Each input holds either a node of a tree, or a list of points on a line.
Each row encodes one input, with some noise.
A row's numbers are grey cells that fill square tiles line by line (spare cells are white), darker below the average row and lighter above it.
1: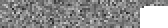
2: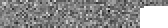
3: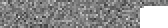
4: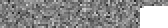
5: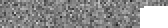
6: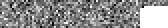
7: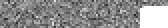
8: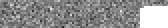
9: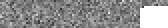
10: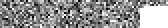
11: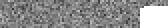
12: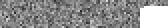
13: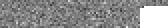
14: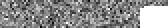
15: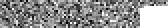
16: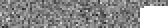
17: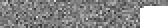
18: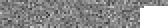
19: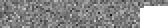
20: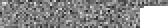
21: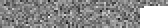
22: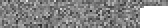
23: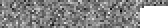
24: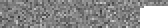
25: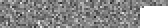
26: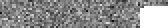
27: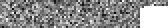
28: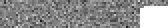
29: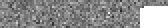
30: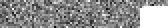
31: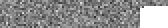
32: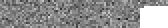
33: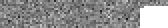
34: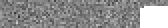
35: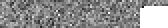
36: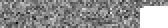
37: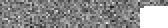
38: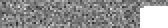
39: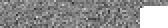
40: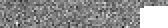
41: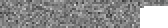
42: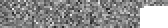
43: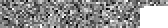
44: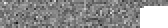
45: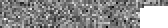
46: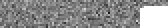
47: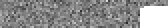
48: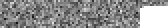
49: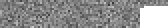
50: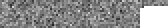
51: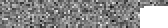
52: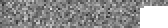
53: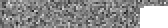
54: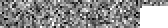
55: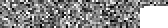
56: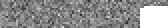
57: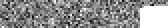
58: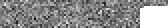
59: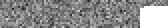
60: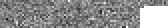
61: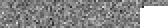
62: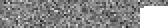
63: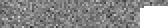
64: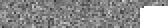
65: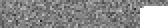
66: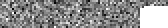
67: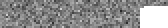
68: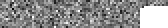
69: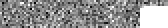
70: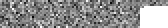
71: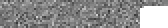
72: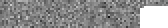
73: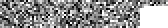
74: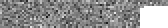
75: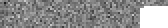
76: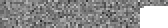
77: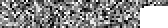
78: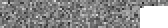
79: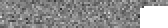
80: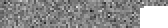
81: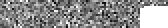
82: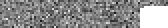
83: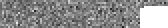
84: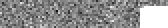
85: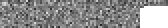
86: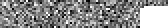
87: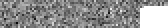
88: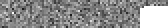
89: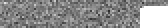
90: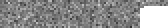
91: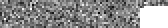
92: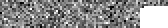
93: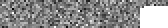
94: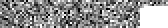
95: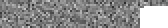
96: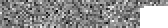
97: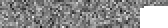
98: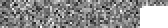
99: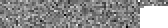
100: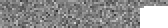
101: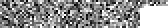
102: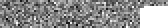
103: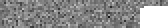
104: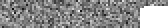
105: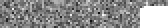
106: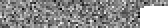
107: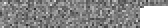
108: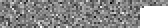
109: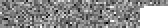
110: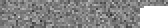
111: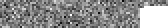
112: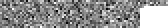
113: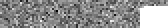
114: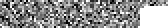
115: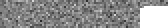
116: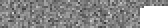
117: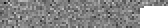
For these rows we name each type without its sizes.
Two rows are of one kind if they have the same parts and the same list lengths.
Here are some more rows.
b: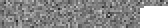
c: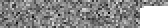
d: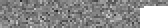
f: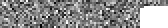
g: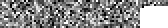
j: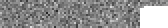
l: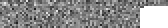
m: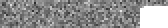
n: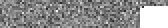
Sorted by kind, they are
b, m
c, f, l
d, g, j
n

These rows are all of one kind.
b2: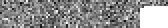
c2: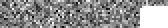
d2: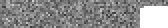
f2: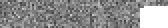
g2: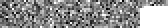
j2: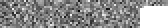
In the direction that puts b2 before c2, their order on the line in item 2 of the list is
d2, g2, j2, f2, b2, c2.
